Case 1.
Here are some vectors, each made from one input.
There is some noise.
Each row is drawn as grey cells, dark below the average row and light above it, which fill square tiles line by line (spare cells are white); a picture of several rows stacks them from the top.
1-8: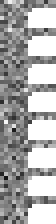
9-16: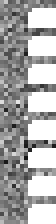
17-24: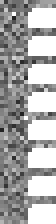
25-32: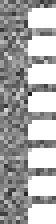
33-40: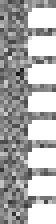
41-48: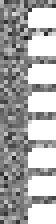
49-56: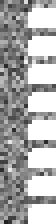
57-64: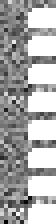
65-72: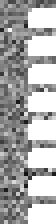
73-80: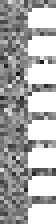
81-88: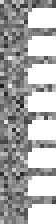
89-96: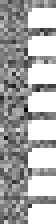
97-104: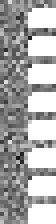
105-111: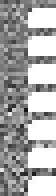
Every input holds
one of 6 labels.
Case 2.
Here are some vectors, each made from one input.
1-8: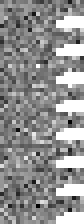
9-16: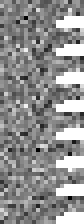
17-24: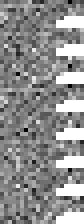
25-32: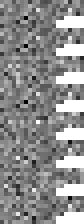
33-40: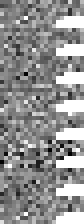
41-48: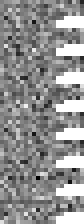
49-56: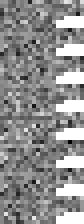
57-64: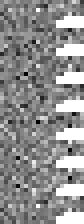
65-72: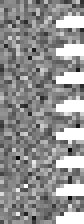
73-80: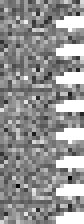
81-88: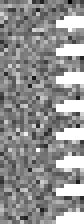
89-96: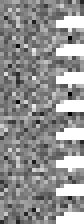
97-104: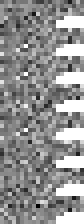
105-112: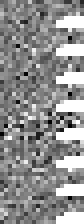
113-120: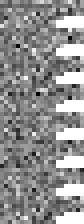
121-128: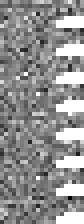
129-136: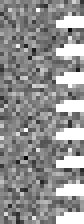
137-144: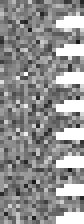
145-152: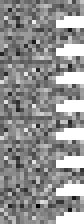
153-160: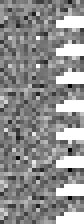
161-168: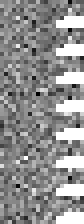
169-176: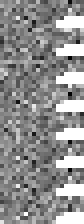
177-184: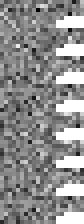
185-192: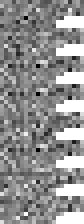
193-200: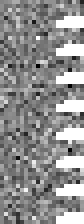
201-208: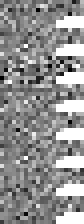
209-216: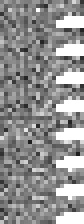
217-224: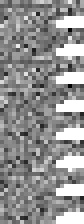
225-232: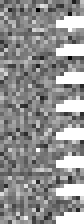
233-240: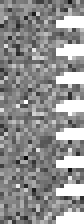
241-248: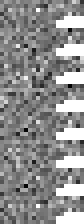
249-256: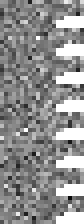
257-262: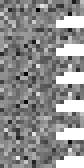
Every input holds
either a fixed value, or four true/false values.
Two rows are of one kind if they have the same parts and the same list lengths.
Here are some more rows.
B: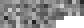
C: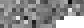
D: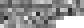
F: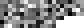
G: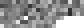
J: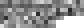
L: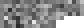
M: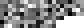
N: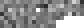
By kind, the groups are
B, C, D, G, J, L, N
F, M

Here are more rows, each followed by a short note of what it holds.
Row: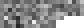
four true/false values
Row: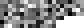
a fixed value
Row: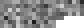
four true/false values
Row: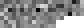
four true/false values
